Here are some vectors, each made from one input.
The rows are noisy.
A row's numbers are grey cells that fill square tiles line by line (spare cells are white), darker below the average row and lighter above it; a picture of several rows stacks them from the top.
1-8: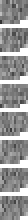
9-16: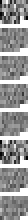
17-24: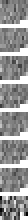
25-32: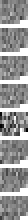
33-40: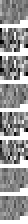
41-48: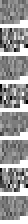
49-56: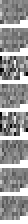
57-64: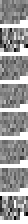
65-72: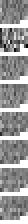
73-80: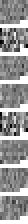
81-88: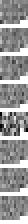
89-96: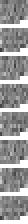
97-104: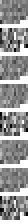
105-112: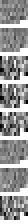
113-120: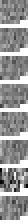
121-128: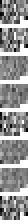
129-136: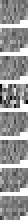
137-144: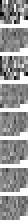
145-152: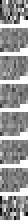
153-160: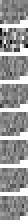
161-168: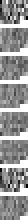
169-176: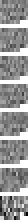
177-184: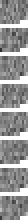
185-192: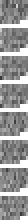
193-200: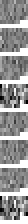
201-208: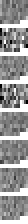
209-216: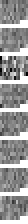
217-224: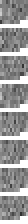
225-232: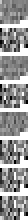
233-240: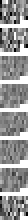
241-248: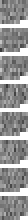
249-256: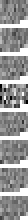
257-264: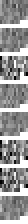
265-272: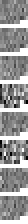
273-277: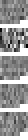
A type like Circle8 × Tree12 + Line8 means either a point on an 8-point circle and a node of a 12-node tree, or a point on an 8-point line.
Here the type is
Line8 + (Line10 + Line13) × Line13.
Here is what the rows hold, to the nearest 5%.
About 20% of them hold a point on an 8-point line. The rest hold a point on a 13-point line, together with either a point on a 10-point line, or a point on a 13-point line.
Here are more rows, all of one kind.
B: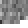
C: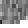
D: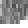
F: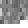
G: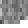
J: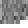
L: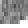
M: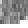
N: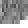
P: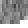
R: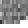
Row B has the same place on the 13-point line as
G, L, M and N.
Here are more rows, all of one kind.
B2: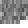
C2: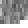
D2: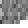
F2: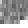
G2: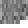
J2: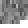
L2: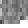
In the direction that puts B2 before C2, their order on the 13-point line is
D2, G2, B2, F2, L2, C2, J2.
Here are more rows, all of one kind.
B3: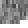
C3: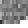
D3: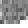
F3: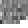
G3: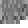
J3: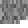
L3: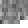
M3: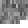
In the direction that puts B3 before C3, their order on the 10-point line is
G3, J3, M3, B3, F3, C3, L3, D3.
